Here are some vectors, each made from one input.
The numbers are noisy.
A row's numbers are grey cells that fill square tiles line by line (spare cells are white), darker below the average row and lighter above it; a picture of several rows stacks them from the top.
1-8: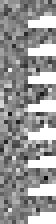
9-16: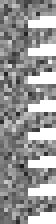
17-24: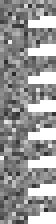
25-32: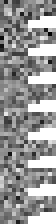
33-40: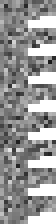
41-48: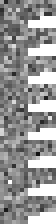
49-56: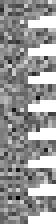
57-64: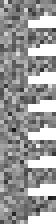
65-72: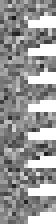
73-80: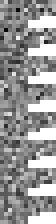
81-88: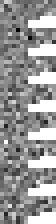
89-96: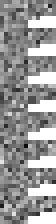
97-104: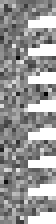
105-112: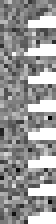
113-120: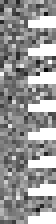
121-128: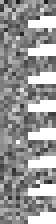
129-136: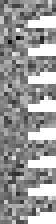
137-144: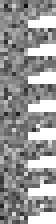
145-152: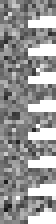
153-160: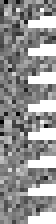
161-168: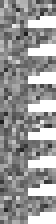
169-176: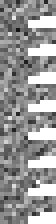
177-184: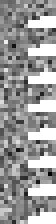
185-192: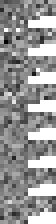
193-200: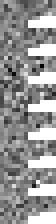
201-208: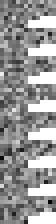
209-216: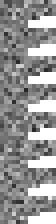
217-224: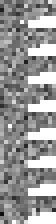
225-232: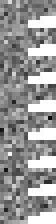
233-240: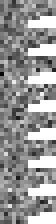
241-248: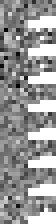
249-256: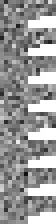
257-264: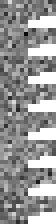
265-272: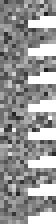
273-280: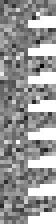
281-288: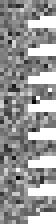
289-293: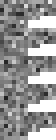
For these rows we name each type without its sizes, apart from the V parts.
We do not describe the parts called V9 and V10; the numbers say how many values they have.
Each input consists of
either a true/false value, a value of V9 and a value of V10, or a list of points on a line.
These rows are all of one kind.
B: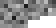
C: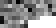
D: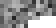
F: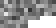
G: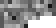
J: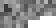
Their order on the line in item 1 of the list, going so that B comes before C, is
B, J, D, G, F, C.
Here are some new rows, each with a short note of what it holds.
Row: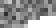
a list of one item
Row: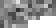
a list of one item
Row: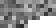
a true/false value, a value of V9 and a value of V10
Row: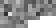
a list of two items
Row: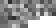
a list of three items
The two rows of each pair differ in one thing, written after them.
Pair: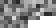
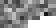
the value of V9
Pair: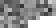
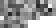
the true/false value
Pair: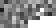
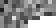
the true/false value
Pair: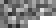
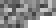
the true/false value
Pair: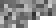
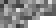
the value of V10
